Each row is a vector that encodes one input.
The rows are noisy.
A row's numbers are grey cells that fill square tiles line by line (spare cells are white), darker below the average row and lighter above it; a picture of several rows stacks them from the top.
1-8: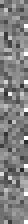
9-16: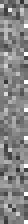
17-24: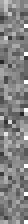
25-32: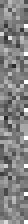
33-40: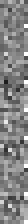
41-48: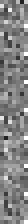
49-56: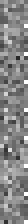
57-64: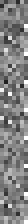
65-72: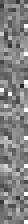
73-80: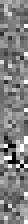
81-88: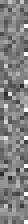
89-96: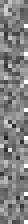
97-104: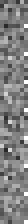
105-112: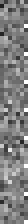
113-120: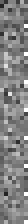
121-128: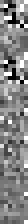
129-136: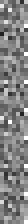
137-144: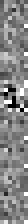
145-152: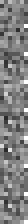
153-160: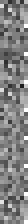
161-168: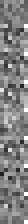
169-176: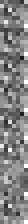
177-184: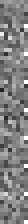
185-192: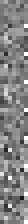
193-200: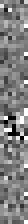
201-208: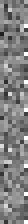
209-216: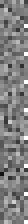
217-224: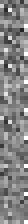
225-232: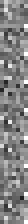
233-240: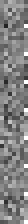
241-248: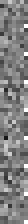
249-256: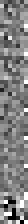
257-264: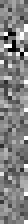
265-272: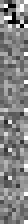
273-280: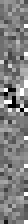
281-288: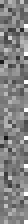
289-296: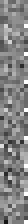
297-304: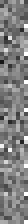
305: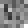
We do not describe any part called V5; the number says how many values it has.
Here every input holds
a list of up to two items, each a true/false value and a value of V5.
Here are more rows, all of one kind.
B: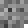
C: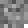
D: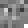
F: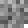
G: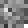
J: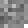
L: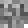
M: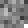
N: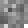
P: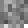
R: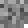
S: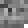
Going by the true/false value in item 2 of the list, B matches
C and S.
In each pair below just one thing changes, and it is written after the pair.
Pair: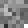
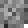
the true/false value in item 2 of the list
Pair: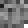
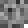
the value of V5 in item 2 of the list
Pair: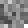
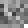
the value of V5 in item 1 of the list
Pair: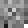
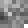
the true/false value in item 1 of the list
